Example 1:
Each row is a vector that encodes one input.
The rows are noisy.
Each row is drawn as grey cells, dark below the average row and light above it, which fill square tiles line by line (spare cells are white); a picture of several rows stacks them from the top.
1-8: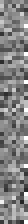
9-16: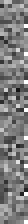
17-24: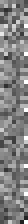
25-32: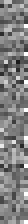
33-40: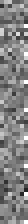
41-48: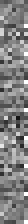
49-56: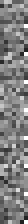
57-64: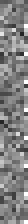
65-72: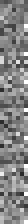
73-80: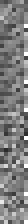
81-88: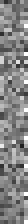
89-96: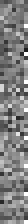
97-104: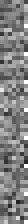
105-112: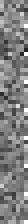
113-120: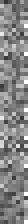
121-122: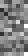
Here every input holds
a node of a 16-node tree.
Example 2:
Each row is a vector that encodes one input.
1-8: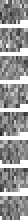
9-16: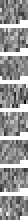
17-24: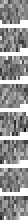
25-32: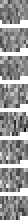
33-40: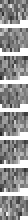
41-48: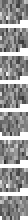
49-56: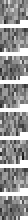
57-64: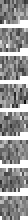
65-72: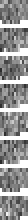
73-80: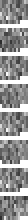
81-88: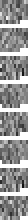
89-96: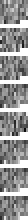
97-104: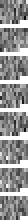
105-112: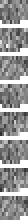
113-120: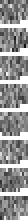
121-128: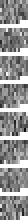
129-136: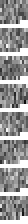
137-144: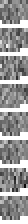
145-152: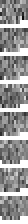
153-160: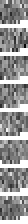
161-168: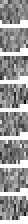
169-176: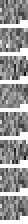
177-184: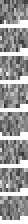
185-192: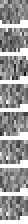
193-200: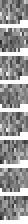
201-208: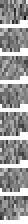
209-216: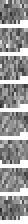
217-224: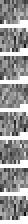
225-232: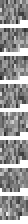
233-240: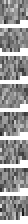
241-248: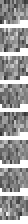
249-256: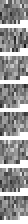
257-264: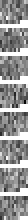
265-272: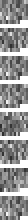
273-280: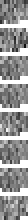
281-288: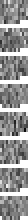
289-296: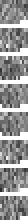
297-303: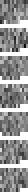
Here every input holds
a node of an 11-node tree.
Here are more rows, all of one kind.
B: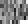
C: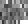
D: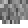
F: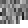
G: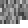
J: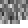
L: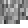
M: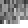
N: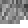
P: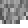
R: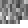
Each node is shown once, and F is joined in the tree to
G.
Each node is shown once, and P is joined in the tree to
D, L and N.
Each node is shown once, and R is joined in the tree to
N.
